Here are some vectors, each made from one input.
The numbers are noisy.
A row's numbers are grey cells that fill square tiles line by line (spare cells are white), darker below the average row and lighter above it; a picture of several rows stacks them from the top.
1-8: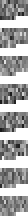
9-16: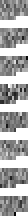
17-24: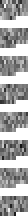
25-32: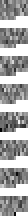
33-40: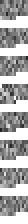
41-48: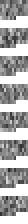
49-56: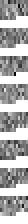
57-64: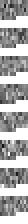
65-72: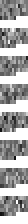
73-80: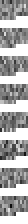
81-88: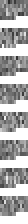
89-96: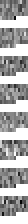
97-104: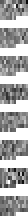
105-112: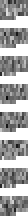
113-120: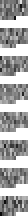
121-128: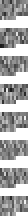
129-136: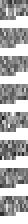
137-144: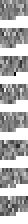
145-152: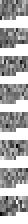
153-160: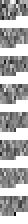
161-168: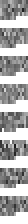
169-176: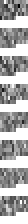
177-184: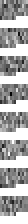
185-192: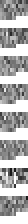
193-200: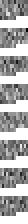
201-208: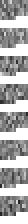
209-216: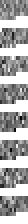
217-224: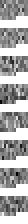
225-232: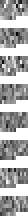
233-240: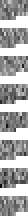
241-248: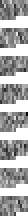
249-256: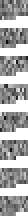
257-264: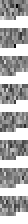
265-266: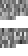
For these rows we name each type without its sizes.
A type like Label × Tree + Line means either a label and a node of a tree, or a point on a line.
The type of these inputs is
List(Circle) + Tree.
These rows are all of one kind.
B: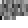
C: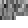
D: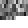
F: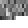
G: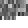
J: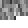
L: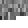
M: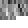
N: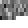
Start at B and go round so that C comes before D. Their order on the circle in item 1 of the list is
B, C, N, F, M, J, L, D, G.
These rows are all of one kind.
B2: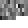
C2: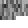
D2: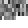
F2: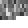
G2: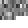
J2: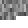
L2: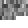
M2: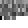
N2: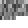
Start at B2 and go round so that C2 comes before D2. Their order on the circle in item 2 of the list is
B2, C2, L2, N2, J2, D2, G2, F2, M2.
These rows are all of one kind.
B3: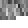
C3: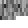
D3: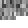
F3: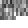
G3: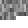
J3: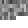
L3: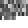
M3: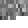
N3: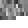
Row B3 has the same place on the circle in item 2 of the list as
D3, F3 and L3.
